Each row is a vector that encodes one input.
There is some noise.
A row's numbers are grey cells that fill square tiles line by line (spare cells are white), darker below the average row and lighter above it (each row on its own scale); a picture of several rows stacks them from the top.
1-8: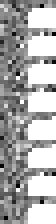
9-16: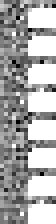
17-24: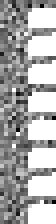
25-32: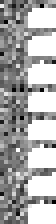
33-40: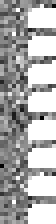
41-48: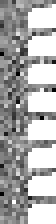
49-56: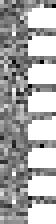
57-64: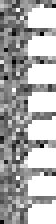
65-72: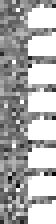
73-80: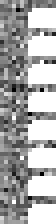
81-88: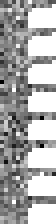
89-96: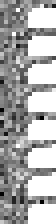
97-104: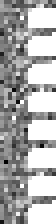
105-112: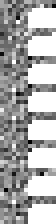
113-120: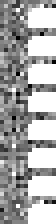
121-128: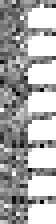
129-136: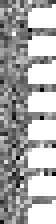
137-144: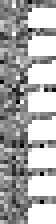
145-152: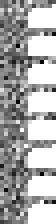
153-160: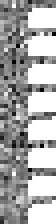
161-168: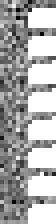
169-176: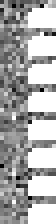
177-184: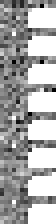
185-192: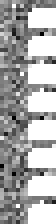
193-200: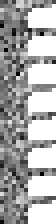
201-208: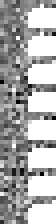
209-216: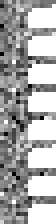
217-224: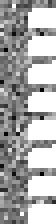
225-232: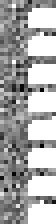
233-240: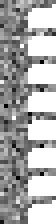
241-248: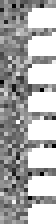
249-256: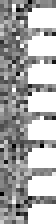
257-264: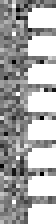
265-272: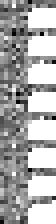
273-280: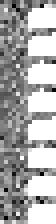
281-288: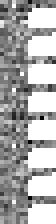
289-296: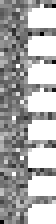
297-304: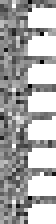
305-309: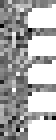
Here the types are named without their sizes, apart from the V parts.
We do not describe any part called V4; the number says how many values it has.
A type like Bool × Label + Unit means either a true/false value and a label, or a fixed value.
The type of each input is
List(Line) × V4.
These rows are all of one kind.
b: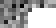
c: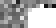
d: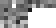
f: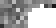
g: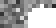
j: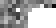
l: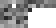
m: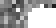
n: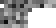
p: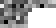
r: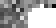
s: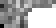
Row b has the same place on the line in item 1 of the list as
f, j, m and s.
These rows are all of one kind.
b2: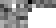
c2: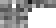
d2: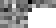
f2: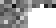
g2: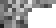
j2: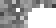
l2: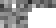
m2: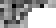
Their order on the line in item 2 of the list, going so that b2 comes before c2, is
l2, b2, j2, c2, d2, g2, m2, f2.
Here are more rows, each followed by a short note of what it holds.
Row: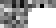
a value of V4, together with the empty list
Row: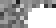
a value of V4, together with a list of two items
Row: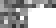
a value of V4, together with the empty list
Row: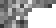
a value of V4, together with a list of two items
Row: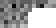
a value of V4, together with a list of two items
